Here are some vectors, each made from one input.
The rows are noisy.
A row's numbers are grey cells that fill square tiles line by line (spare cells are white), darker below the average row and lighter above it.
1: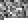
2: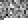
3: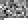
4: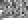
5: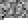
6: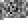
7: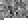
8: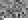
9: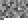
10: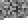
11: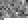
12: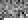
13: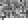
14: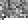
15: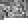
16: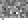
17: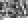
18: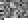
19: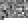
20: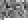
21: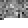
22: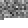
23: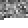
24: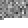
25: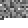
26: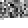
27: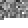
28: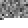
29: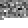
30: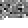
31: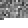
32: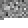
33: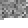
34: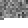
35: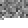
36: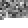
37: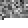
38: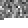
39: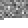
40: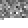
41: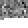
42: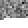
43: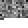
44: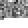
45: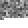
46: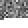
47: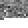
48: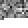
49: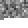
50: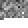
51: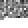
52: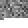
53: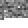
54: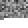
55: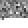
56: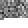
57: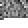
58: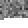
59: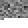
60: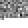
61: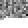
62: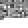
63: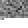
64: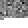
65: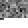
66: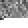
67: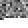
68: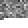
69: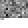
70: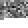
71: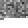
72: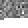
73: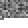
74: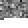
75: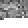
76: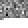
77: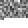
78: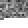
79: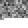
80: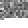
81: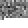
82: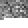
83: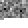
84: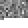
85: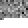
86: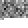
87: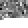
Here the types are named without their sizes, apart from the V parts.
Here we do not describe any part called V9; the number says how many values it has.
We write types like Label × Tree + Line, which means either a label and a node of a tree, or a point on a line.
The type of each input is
(Line + V9) × Tree.
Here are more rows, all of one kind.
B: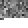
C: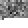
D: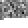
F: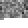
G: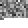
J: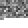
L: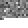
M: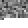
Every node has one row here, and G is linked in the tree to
L.
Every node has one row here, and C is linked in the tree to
M.
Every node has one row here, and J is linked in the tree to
D and F.
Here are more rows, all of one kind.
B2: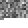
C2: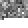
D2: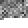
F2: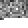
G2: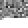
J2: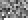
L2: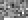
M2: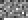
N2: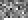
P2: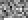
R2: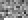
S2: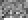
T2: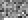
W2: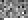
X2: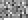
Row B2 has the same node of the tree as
F2, M2, N2 and W2.
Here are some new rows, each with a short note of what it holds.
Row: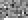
a point on a line and a node of a tree
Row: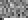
a node of a tree and a value of V9
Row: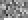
a point on a line and a node of a tree
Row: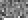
a node of a tree and a value of V9
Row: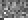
a node of a tree and a value of V9
